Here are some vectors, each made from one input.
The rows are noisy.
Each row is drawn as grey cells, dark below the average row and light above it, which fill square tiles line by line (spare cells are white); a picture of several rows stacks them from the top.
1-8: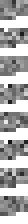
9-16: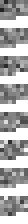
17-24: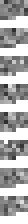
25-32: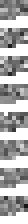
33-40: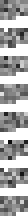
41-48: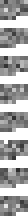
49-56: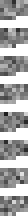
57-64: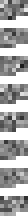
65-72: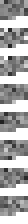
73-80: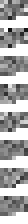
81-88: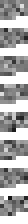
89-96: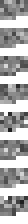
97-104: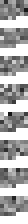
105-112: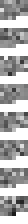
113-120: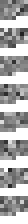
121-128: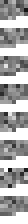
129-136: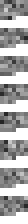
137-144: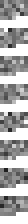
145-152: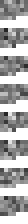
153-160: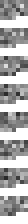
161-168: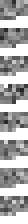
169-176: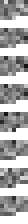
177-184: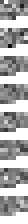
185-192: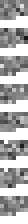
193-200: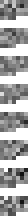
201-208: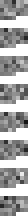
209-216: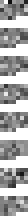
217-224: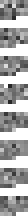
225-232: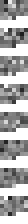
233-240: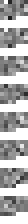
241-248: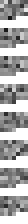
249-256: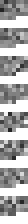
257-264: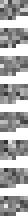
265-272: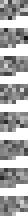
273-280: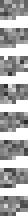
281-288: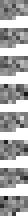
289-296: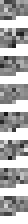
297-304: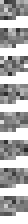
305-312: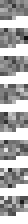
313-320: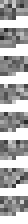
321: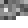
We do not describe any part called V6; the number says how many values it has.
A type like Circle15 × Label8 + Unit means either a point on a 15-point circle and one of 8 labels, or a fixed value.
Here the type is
Bool × (Tree16 + V6).
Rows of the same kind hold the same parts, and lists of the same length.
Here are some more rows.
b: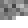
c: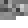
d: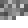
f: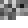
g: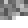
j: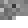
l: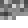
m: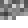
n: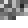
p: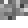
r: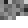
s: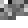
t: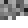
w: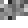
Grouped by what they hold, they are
b, c, d, g, j, l, m, r, t
f, n, p, s, w

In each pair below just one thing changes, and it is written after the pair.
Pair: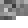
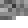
the node of the tree
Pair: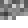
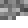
the node of the tree
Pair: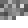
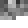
the node of the tree
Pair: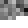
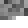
the true/false value
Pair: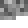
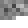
the true/false value
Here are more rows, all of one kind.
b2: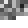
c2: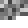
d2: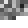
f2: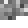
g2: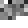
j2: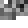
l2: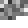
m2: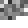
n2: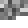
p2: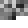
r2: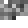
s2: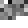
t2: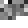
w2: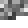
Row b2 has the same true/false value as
d2, j2, p2 and r2.
